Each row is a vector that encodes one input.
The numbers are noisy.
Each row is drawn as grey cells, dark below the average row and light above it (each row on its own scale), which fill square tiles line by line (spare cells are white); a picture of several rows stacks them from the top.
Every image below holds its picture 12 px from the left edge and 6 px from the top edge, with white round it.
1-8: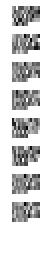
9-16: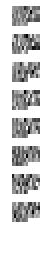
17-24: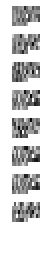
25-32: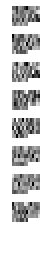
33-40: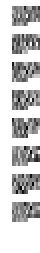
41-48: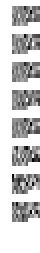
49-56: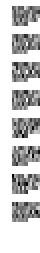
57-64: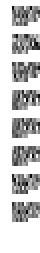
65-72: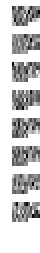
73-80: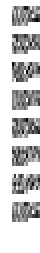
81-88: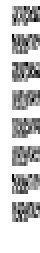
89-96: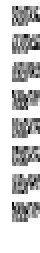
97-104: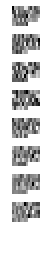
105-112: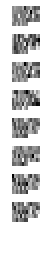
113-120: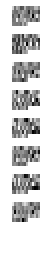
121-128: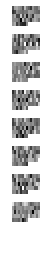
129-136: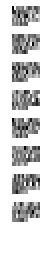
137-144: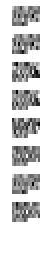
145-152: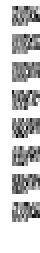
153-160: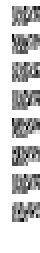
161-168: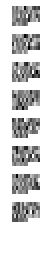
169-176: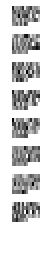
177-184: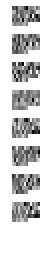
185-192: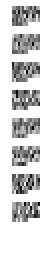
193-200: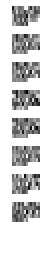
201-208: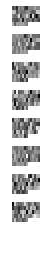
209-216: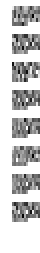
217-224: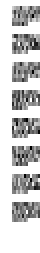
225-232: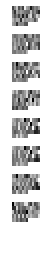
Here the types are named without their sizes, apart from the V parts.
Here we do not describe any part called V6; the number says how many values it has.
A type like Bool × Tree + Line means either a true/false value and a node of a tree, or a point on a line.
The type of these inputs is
Circle + Tree × V6.
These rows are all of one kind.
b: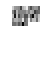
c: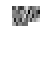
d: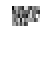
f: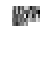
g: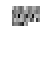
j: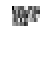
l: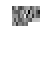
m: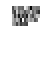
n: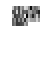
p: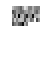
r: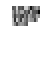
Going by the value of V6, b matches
g and p.
